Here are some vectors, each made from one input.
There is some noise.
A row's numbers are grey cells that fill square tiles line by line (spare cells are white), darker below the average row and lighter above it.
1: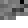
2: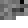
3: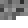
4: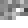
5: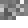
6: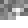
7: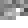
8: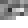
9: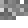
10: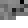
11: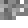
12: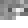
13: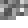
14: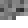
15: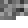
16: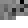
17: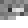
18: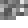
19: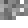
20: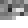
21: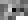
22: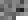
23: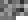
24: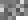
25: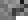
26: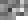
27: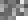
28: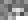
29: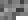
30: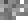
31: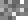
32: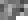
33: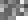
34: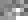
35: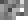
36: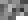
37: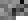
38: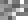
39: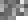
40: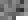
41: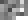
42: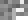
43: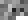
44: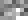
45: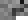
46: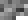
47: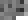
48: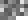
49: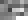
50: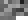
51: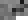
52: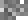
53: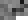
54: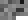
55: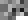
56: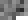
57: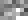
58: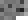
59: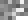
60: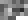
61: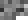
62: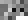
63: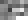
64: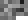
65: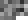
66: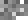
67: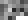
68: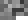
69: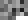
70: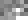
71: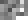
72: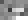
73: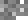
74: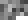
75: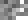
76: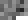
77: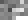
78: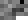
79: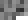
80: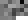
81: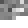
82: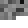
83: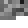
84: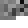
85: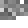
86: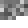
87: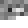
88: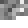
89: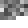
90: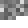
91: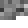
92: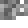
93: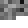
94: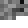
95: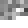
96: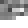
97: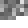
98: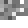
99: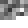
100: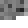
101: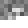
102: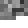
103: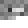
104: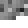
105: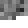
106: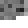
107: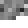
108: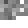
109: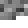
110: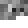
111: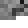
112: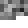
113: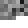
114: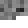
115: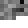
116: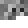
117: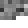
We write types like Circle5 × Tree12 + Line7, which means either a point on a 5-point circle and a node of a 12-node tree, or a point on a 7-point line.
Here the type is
(Line7 + Line9) × Line9.
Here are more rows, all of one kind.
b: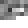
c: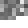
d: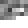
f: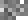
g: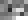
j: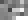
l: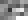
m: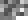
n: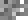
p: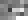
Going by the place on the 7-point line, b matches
d, j, l and p.
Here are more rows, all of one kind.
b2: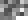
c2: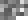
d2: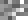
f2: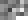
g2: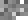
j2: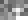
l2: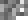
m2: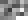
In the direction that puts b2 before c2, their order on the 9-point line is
b2, m2, c2, f2, l2, j2, g2, d2.
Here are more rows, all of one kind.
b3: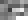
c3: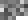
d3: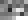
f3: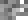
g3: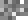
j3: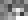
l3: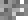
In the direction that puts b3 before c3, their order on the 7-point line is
j3, d3, b3, f3, l3, g3, c3.
